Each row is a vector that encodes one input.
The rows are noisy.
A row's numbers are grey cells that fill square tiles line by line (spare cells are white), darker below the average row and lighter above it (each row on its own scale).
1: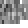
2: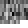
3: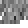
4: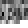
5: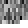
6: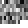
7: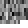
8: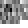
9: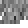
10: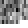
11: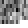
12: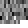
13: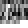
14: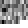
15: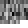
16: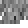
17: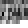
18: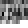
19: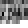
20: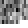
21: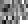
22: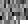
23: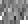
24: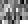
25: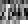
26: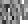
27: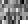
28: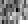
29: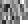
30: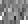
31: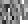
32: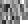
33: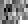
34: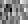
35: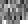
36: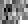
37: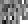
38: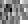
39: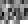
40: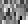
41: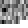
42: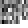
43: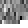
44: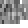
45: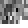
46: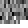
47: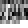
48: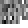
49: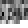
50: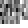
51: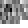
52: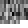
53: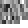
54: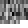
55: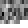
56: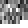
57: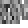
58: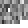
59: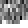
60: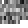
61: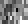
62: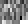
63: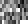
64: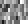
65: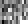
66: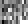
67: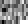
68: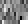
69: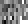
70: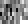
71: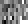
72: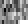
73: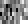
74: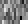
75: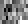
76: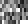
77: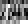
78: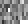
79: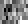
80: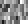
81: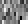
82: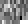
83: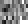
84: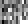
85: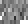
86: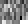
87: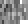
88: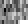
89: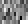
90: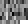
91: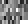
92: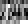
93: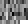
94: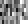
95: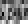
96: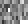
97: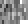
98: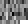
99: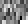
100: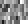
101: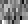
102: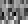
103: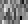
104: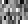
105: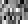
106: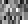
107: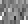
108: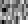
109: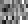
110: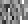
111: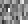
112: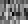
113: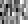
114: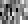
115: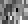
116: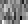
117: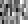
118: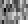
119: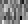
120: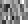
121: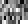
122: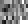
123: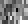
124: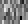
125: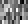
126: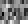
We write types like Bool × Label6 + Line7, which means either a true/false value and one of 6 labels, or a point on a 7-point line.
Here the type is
Bool × Bool × Bool × Bool + List2(Line8).
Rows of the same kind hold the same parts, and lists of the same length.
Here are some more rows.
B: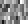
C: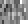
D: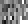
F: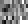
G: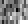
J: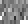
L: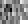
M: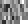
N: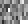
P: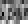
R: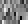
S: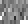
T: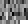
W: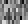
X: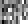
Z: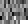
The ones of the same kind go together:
B, C, D, F, G, L, M, N, X
J, S
P, T, Z
R, W

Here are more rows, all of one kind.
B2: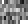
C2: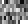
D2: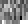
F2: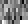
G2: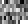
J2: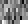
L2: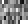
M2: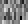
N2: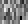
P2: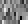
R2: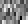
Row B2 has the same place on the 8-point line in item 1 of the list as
C2 and G2.
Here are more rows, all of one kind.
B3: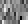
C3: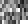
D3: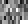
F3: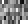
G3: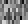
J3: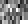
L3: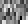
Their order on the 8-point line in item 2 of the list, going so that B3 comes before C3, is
B3, F3, G3, D3, L3, J3, C3.
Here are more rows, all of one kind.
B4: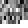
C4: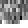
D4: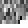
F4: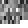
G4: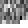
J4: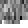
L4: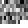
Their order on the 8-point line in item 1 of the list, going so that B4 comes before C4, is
L4, B4, F4, C4, J4, G4, D4.
